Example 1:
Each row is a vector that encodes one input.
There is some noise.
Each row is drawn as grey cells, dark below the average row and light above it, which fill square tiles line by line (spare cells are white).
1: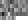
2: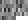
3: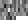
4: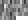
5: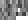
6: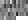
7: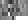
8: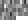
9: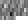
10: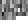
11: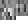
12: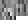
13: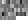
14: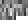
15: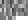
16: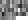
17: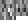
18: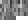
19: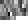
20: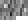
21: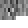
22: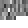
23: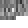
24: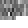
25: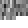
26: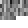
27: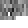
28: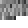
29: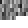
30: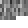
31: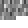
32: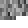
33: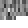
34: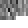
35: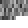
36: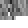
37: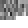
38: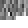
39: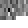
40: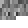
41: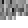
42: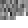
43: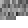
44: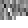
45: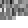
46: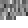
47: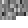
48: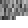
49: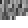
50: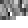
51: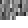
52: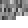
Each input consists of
a point on a 7-point line and a node of a 7-node tree.
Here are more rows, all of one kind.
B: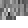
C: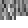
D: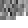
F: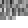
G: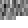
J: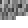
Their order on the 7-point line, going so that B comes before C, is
D, J, G, B, C, F.
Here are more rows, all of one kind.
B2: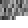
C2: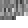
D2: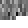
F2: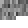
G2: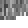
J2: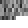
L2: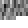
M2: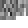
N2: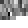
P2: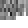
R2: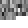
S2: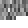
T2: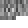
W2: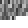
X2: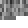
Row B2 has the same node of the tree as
D2, J2, N2 and W2.
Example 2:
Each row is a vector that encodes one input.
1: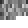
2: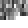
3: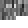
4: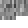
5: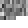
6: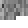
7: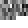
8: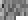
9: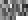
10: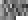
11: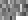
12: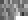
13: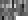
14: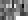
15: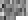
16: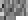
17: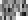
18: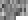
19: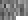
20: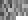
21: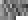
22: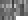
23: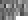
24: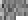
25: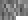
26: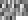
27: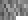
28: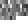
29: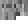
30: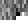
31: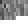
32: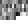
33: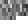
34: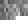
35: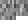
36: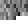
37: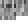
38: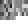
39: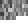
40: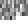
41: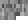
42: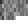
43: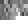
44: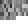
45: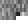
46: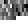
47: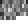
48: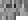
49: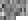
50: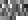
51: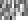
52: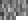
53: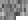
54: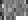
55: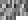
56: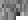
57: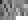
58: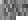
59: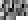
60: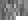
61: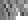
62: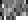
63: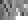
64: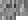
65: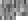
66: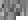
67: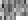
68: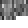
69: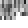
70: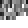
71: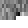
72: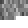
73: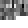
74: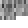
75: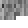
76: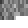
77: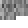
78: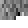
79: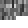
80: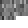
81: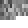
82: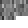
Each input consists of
either a point on an 8-point line, or a point on a 10-point line.
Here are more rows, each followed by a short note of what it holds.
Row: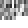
a point on a 10-point line
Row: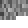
a point on an 8-point line
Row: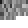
a point on an 8-point line
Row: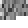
a point on a 10-point line
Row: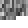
a point on a 10-point line
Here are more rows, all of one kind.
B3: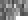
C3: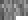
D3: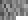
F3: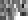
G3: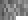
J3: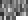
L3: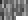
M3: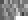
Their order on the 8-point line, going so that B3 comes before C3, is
L3, D3, J3, G3, B3, C3, M3, F3.
